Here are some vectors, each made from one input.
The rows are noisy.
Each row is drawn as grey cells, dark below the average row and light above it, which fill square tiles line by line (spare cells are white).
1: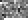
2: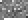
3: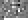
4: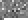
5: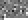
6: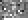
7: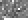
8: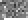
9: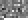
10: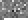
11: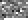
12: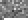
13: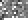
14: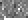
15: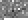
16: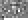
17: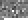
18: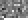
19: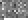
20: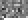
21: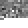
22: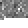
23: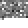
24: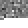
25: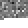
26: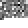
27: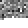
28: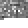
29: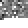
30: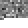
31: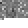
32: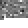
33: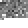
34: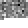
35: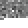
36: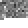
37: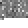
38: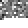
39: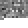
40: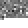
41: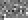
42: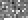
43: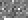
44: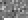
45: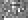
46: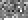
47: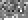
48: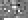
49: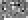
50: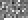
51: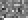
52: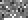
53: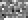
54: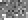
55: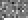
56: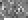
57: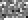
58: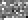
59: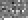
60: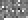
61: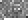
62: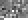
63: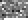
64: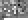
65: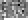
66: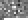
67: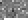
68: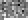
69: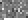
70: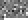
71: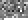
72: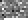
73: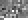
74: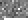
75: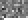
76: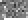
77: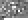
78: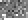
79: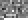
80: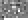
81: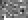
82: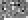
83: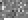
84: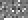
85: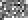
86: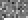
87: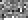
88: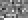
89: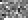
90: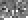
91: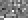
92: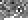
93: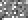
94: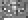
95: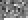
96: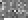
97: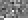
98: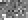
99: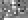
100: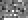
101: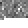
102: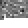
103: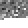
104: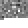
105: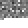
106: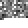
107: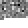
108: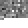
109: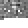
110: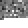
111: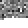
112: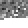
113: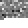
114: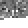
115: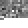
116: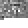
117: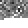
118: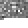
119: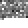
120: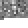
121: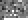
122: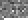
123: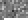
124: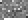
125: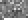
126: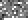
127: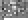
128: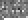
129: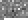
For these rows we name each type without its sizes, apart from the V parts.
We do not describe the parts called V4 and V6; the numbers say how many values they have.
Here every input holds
a value of V6, together with either a label and a point on a line, or a value of V4.
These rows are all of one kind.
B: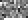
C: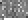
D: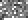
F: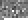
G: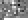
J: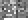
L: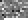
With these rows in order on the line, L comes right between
F and G.
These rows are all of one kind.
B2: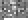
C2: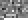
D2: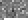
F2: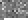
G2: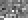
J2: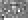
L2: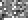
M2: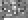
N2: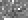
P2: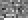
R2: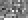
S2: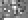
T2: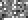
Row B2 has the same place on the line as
C2, G2, L2 and R2.
